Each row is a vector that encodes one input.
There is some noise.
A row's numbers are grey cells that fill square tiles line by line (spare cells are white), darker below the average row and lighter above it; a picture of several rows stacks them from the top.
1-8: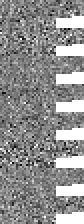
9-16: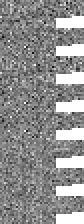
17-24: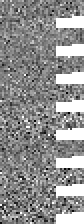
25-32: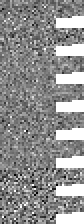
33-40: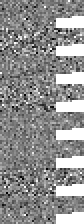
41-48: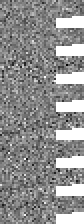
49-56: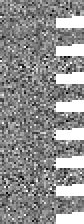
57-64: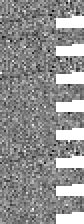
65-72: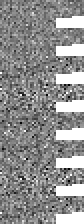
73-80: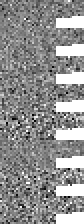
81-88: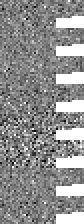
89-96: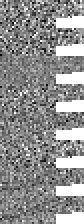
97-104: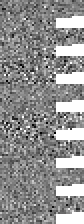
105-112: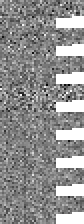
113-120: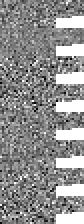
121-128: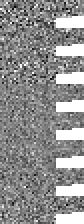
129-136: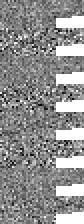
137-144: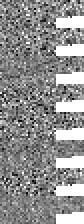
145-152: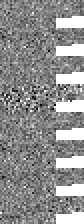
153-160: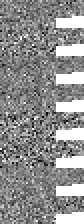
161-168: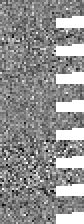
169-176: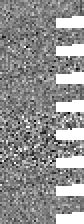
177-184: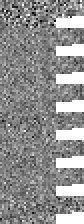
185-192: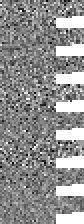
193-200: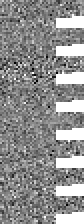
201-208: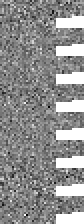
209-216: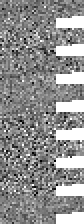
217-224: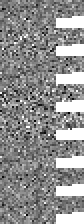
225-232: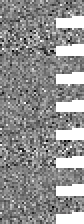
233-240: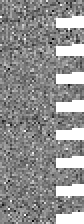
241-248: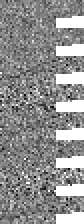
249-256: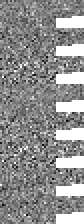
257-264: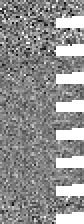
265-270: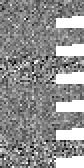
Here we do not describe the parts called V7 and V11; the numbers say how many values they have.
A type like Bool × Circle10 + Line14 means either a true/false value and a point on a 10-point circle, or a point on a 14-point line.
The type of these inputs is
Label4 × (Label4 + V7 × V11).
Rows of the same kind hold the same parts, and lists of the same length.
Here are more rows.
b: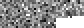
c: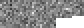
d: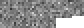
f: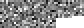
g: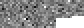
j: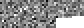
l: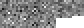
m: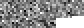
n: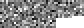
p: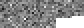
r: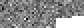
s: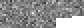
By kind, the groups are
b, f, j, m, n
c, d, g, l, p, r, s

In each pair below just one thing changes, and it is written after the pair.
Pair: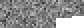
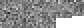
the value of V7
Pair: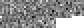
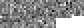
the value of V7
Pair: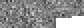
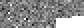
the label
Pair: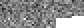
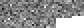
the value of V7
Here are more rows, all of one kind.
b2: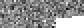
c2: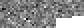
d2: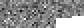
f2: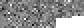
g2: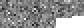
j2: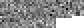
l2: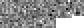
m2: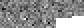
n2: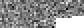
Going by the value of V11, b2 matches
f2, g2 and l2.
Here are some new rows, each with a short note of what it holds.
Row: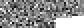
two labels (each one of 4)
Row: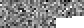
two labels (each one of 4)
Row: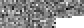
one of 4 labels, a value of V7 and a value of V11
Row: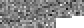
one of 4 labels, a value of V7 and a value of V11
